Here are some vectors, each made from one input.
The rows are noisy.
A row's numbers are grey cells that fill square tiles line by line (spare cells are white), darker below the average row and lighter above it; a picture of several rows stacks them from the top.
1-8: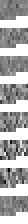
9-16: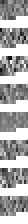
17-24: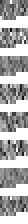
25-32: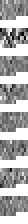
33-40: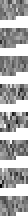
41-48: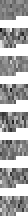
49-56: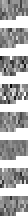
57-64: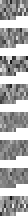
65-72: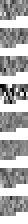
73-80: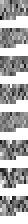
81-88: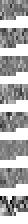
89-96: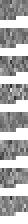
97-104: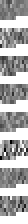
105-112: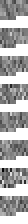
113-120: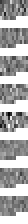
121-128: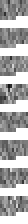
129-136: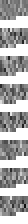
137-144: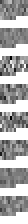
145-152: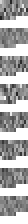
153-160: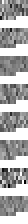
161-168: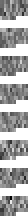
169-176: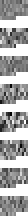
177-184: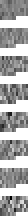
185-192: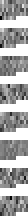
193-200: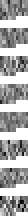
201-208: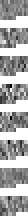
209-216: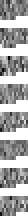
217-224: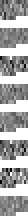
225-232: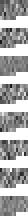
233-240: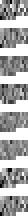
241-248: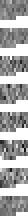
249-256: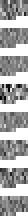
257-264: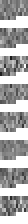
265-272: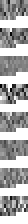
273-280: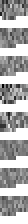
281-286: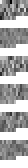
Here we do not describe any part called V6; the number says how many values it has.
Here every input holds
either one of 4 labels and a value of V6, or a point on a 13-point line, a node of a 14-node tree and a true/false value.
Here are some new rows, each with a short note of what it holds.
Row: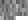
one of 4 labels and a value of V6
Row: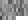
one of 4 labels and a value of V6
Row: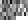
one of 4 labels and a value of V6
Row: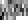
a point on a 13-point line, a node of a 14-node tree and a true/false value
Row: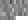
one of 4 labels and a value of V6
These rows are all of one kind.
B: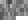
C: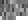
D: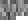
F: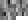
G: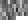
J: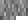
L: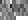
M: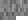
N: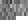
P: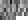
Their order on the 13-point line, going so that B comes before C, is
P, D, M, G, L, J, N, F, B, C.
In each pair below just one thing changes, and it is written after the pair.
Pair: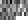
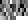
the place on the 13-point line
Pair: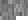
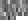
the true/false value
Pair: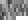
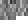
the true/false value
